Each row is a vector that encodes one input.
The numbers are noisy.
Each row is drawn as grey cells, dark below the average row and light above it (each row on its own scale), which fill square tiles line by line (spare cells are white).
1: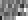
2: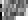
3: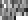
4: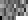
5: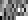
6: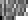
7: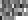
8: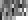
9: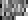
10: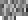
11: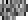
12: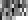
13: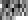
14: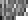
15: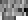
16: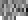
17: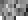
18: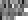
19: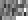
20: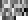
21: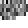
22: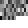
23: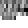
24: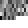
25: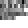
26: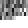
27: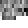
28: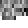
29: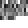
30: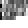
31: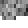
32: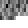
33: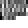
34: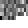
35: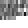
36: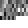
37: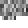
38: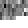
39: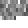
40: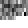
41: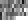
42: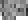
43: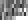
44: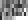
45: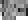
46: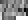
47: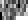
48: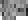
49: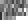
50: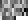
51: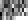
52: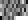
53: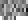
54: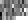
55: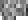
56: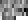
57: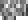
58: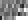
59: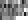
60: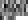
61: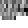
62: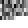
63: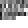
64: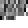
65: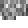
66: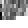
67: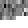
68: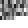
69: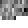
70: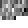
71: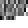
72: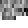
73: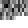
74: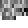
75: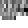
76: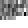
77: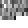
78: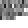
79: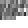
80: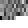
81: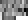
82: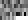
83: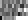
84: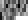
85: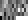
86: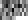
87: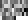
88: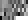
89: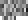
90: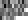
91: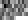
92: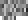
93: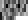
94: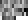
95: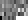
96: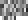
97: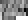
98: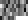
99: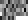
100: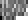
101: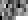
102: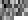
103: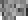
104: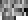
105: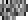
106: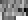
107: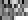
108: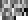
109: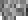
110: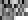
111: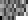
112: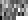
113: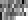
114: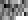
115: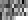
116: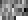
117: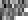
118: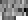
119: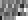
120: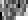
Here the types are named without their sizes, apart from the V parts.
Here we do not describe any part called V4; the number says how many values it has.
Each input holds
a list of items, each a true/false value and a value of V4.
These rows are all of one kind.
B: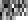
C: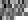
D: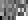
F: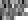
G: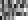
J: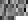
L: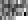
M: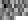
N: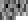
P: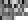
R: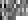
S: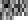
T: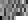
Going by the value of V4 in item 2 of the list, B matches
D, M, N and R.
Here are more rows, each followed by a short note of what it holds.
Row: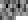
a list of two items
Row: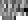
a list of one item
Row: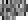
the empty list
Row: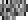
the empty list
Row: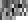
a list of two items
